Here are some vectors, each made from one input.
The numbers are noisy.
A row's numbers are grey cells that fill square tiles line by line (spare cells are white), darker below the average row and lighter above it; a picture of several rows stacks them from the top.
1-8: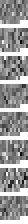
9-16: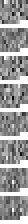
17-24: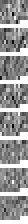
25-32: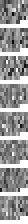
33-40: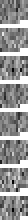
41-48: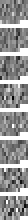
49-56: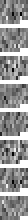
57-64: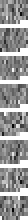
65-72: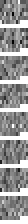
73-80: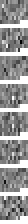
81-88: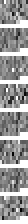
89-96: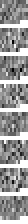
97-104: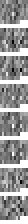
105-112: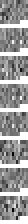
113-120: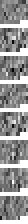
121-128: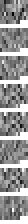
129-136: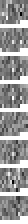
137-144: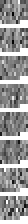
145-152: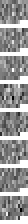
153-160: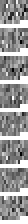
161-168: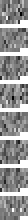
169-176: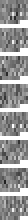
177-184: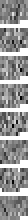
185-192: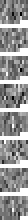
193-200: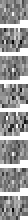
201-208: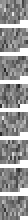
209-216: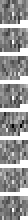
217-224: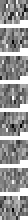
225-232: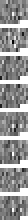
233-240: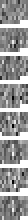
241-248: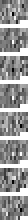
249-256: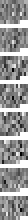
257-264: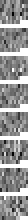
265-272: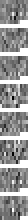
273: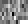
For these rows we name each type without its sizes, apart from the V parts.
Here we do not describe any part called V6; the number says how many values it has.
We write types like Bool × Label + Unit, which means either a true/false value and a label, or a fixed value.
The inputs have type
List(Bool × V6 + Line).
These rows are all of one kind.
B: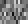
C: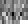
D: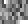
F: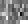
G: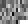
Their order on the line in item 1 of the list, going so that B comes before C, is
G, B, C, F, D.
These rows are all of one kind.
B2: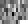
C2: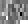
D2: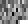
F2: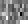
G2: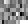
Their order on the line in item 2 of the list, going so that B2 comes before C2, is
G2, B2, D2, F2, C2.
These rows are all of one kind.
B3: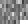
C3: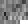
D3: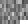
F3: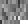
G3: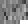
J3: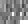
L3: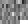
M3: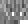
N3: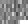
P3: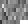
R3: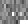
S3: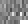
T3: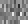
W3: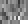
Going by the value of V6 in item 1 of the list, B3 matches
C3, D3, G3 and L3.
